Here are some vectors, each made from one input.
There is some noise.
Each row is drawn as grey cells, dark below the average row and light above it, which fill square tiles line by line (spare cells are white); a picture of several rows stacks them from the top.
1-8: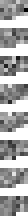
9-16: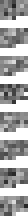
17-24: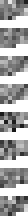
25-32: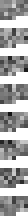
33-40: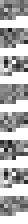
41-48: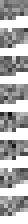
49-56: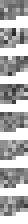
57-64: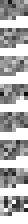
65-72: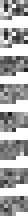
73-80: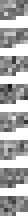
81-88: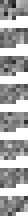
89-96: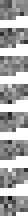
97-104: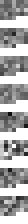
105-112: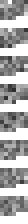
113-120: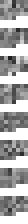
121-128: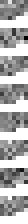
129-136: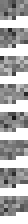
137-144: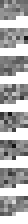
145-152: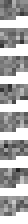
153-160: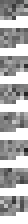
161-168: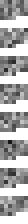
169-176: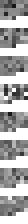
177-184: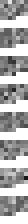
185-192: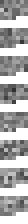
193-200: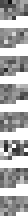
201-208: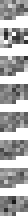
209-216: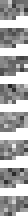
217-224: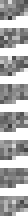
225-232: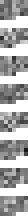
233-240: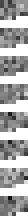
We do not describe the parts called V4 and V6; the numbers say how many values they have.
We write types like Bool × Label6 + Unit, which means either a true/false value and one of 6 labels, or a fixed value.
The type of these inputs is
Bool × Bool × Bool × Label7 × V4 × V6 + Unit.
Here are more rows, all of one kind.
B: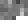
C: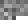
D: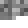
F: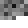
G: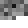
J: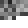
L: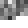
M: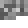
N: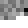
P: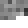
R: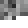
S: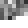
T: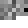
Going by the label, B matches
L and M.
